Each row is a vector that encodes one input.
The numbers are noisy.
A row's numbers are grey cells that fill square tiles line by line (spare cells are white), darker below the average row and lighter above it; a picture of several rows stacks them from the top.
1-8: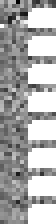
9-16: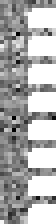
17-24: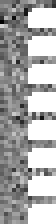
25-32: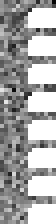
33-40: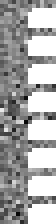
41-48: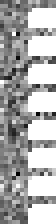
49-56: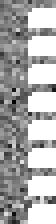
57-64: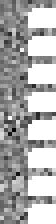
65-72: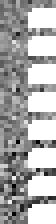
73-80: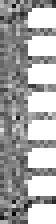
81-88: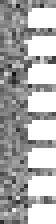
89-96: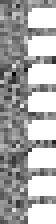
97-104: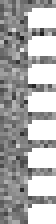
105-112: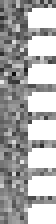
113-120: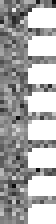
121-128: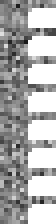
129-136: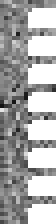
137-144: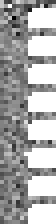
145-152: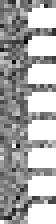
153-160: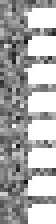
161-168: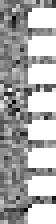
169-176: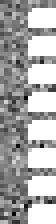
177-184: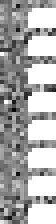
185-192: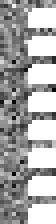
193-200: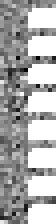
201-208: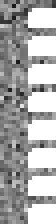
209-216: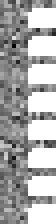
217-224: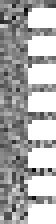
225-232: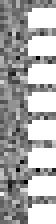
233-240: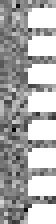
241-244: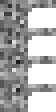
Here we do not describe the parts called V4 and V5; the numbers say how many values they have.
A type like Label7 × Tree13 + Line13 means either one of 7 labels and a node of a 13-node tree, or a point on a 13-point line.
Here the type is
List2(Line10) + V4 × V5.
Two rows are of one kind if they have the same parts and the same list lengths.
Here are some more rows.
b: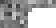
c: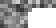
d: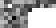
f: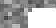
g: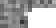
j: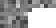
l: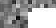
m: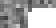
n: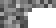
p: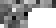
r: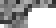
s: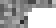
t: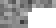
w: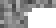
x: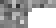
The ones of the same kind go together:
b, c, x
d
f, g, j, l, m, n, s, t, w
p, r

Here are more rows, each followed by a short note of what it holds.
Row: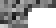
a value of V4 and a value of V5
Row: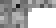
a list of one item
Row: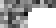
a value of V4 and a value of V5
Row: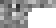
a list of one item
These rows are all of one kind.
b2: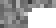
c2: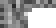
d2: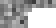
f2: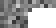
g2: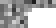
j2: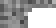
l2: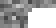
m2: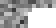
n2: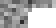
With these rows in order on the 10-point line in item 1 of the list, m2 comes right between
d2 and n2.
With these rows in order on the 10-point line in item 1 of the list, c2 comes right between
b2 and j2.
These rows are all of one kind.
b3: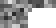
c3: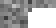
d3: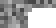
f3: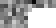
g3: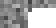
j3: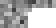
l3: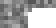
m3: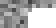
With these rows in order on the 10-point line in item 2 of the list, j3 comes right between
b3 and g3.
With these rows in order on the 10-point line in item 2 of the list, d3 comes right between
c3 and g3.
